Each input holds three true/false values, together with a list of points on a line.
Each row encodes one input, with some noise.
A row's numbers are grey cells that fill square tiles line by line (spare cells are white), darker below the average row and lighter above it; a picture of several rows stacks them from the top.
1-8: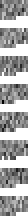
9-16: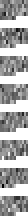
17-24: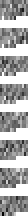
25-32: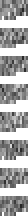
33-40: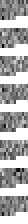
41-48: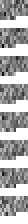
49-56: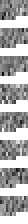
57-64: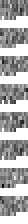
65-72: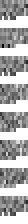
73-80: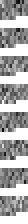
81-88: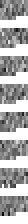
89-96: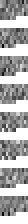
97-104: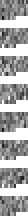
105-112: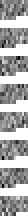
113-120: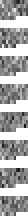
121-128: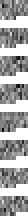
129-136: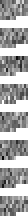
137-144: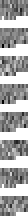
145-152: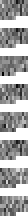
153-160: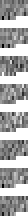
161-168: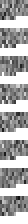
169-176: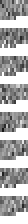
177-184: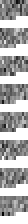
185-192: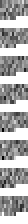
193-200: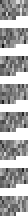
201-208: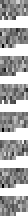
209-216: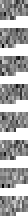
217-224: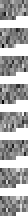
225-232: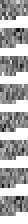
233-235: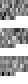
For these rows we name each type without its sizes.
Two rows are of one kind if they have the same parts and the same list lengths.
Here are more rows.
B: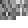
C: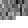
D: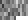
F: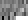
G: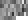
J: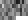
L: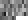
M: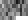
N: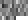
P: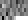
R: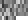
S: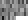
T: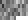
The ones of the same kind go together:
B, L
C, F, J, M, N, P
D, S, T
G, R

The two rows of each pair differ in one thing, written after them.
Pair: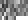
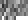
the place on the line in item 1 of the list
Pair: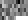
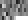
the place on the line in item 1 of the list
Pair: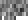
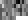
one of the three true/false values
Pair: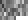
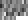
one of the three true/false values
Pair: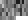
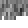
one of the three true/false values
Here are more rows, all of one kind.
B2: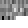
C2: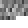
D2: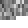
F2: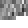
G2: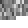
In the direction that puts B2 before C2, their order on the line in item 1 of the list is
B2, F2, C2, D2, G2.
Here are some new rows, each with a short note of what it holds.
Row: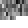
three true/false values, together with a list of two items
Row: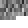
three true/false values, together with a list of two items
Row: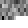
three true/false values, together with a list of one item
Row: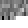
three true/false values, together with a list of three items
